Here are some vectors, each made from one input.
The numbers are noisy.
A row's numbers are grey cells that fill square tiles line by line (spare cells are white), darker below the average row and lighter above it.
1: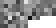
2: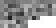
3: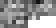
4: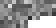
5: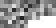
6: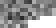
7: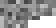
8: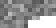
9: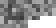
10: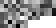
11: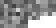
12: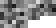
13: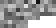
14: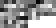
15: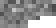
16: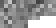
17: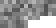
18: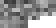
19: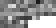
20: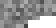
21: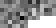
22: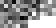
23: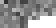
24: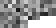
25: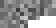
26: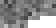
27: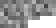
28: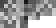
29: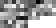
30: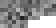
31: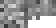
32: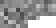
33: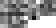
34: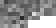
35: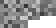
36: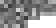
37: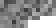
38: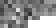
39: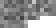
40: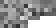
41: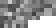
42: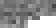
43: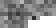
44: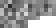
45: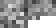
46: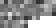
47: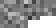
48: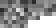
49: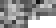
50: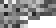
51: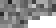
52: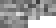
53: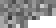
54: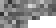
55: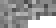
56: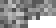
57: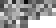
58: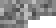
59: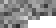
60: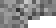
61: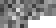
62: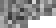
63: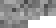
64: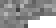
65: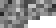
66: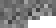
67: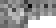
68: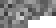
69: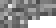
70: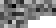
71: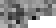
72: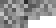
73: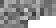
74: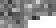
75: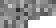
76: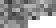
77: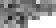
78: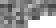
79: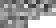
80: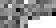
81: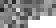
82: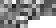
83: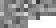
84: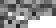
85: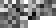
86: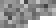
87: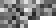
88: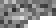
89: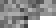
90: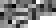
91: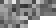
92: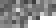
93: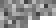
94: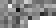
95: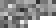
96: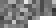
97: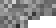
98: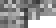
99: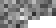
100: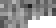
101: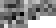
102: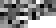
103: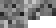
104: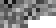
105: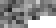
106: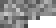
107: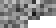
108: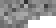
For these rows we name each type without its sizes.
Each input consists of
either a point on a circle, or a point on a line.
